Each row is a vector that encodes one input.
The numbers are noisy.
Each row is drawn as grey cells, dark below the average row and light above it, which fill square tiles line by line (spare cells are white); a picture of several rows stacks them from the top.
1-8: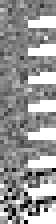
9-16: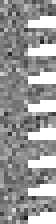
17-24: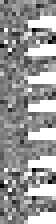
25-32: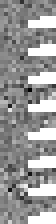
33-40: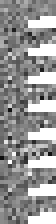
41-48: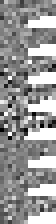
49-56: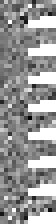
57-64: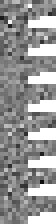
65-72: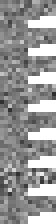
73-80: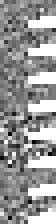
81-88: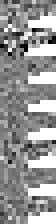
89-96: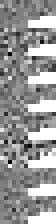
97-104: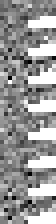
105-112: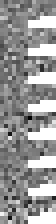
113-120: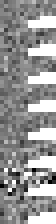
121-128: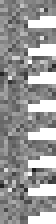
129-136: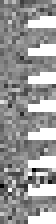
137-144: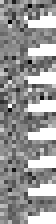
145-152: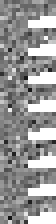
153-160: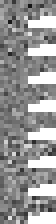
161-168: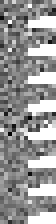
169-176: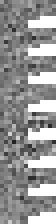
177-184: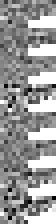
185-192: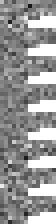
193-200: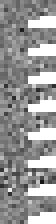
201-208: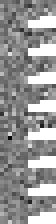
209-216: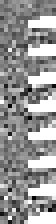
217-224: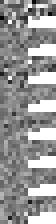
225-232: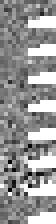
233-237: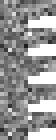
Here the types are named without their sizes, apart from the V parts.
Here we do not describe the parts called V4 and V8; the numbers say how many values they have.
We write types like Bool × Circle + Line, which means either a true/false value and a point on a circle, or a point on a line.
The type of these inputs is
Bool × Label × Line × V4 × V8.
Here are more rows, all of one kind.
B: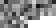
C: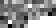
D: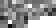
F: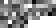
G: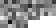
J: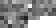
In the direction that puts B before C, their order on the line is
D, B, G, F, C, J.
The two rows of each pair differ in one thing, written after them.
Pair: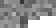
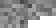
the true/false value
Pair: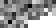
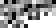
the label
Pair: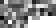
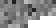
the true/false value
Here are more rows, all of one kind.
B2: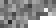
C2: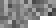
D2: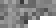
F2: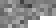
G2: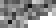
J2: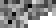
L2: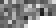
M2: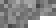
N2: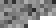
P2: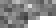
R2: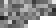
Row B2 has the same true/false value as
D2, M2, N2 and P2.
